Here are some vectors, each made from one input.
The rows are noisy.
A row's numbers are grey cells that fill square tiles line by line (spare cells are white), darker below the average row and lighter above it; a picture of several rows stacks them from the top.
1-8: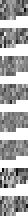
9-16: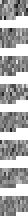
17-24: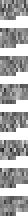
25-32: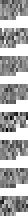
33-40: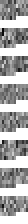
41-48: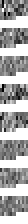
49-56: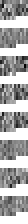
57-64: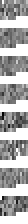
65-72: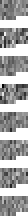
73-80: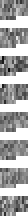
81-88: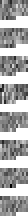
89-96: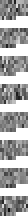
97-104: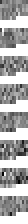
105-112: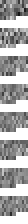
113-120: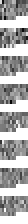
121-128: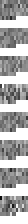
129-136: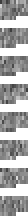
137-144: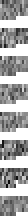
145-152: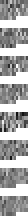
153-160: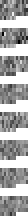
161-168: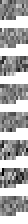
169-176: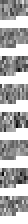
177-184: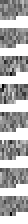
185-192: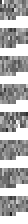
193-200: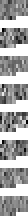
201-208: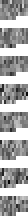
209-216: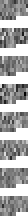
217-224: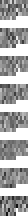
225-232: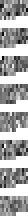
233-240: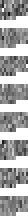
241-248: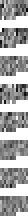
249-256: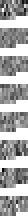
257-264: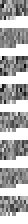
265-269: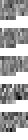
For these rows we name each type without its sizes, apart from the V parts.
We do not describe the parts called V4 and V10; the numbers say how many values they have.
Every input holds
either a point on a circle and a value of V4, or a list of items, each a point on a line and a value of V10.
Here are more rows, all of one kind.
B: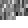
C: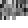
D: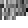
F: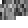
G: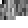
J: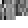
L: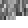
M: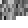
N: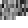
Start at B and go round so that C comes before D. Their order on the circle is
B, J, L, G, N, C, F, M, D.
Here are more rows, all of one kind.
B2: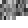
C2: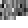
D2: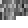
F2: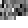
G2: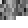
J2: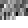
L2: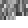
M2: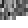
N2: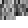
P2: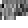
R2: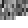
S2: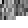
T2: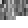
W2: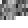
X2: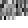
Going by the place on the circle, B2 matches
C2, F2, G2 and M2.
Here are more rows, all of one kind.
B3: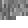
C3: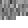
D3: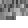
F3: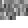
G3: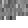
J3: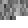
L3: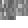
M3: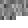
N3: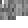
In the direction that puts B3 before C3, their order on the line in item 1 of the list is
B3, D3, C3, G3, N3, L3, J3, M3, F3.
